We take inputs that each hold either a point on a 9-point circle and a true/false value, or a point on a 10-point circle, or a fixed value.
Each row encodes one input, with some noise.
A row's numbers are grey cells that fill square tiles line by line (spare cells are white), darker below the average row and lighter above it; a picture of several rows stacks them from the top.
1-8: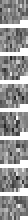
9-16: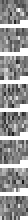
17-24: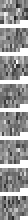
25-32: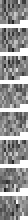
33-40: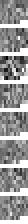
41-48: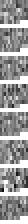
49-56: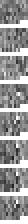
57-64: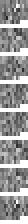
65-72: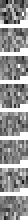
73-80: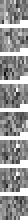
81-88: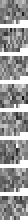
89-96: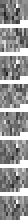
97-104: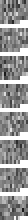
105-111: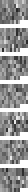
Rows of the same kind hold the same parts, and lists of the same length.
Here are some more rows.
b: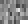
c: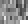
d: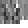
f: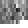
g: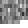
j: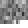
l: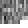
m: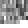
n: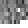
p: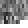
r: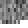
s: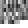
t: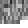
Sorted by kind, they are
b, c, m, n, r
d, f, g, j, l, p, t
s

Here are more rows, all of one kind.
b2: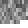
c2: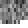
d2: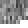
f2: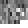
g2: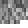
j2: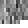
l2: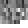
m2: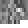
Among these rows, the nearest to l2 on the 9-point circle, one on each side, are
f2 and j2.
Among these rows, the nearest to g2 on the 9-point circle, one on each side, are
b2 and m2.
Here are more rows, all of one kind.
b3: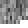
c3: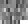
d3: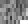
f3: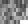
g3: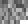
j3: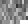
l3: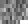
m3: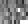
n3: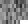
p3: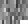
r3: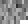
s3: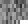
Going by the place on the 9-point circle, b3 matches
d3, n3 and s3.
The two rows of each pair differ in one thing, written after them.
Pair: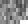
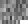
the place on the 9-point circle
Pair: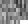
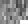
the true/false value
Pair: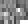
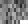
the place on the 9-point circle
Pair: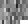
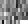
the true/false value
